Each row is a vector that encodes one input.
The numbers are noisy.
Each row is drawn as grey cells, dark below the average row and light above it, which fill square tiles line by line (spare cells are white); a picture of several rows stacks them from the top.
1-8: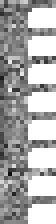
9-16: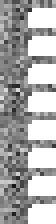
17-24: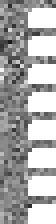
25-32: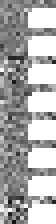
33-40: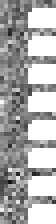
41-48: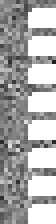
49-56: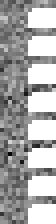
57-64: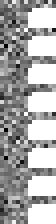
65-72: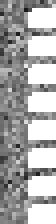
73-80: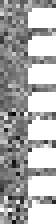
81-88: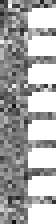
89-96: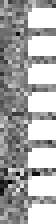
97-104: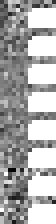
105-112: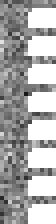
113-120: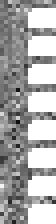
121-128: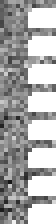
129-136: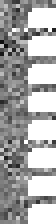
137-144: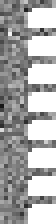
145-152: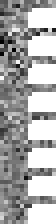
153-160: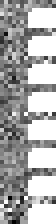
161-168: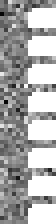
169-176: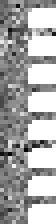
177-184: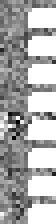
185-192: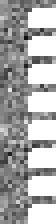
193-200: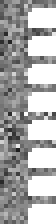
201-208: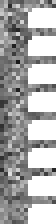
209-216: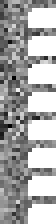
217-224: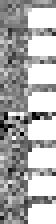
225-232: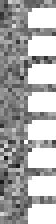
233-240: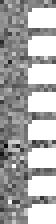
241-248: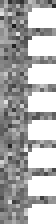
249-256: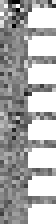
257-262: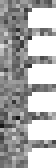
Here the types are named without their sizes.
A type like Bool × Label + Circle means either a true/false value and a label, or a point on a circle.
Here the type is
(Bool × Bool × Bool × Bool + List(Circle)) × Tree + Line.
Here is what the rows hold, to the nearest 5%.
About 5% of them hold a point on a line. The rest hold a node of a tree, together with either four true/false values, or a list of points on a circle.
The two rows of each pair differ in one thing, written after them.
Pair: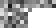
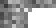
the node of the tree
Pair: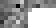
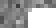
the place on the circle in item 1 of the list
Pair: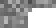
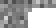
the node of the tree
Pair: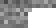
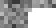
the place on the circle in item 1 of the list
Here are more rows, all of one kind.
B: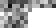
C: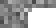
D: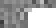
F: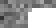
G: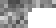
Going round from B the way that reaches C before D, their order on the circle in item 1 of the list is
B, C, F, D, G.
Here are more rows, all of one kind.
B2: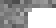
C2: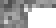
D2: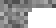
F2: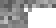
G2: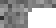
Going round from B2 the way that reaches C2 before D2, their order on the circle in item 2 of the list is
B2, C2, F2, G2, D2.
